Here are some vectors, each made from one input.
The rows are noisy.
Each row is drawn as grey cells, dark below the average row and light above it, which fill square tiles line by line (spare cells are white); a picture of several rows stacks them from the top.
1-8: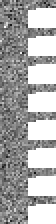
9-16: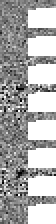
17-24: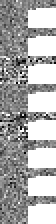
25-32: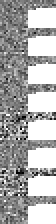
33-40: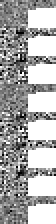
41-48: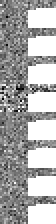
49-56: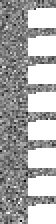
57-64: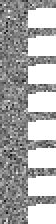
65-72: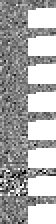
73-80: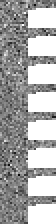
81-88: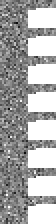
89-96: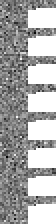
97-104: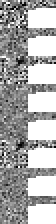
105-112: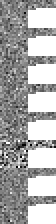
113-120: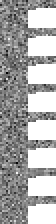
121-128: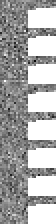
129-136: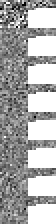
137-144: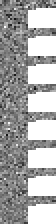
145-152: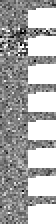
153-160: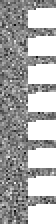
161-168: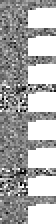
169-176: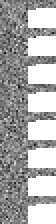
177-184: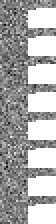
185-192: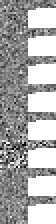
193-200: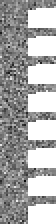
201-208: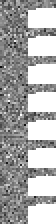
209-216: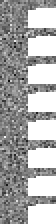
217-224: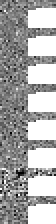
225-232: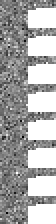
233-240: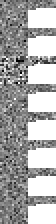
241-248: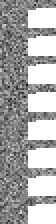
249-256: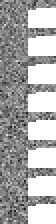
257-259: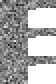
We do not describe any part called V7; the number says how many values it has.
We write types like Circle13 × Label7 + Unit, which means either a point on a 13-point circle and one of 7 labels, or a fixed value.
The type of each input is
Line5 + List3(Line6) × V7.
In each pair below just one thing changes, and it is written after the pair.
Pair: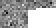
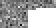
the value of V7
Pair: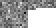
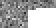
the place on the 6-point line in item 1 of the list
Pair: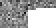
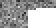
the place on the 6-point line in item 1 of the list
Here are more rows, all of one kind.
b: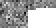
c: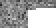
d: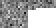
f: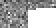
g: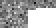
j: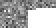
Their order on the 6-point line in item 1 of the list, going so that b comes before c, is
j, b, c, g, d, f.
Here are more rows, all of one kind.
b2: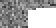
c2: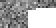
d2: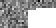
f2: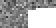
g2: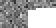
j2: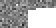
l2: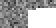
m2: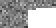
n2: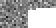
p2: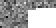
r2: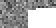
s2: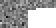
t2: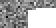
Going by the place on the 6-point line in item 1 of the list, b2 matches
d2 and m2.
